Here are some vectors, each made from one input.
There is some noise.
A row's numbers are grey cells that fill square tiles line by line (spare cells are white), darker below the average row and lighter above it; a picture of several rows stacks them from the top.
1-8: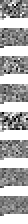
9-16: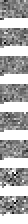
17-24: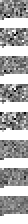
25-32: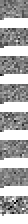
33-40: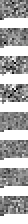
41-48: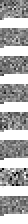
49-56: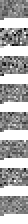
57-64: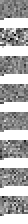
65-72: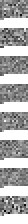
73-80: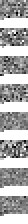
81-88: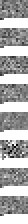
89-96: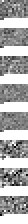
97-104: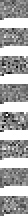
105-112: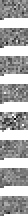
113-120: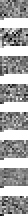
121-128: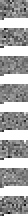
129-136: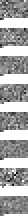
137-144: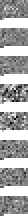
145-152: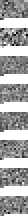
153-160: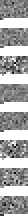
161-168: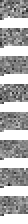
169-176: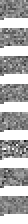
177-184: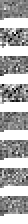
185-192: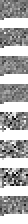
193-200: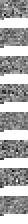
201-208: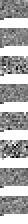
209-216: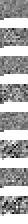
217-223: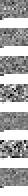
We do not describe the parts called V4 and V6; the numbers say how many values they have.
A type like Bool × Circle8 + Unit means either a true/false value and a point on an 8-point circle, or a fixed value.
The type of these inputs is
Bool × V4 + Line5 × Line7 × (Line8 + V6).
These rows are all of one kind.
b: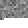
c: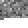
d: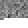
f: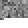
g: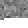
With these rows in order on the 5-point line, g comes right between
c and d.
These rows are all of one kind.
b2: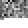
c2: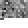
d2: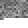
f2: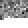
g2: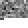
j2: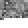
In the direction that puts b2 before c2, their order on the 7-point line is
d2, f2, b2, g2, c2, j2.
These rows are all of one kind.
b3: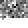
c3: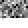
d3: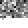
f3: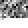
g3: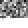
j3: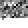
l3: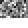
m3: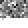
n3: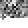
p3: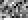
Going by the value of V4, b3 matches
d3, f3, j3 and n3.
